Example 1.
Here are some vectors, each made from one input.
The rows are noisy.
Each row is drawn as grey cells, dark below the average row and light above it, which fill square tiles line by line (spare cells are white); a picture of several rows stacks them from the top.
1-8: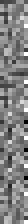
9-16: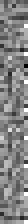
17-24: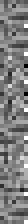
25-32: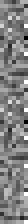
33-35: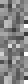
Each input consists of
one of 6 labels.
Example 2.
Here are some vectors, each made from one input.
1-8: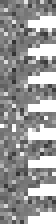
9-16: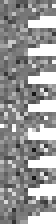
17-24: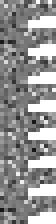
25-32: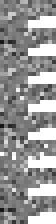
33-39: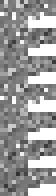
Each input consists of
one of 8 labels.
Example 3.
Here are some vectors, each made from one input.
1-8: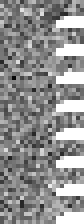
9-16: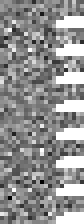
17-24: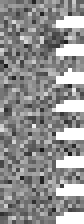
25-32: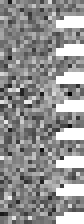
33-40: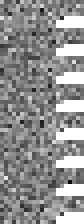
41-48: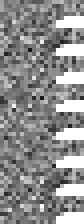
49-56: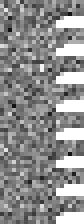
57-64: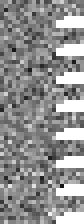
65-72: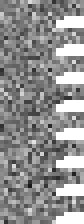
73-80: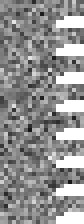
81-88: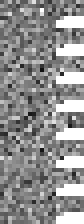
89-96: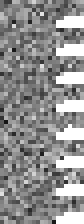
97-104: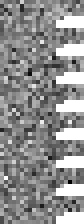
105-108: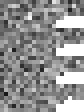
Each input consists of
five true/false values.
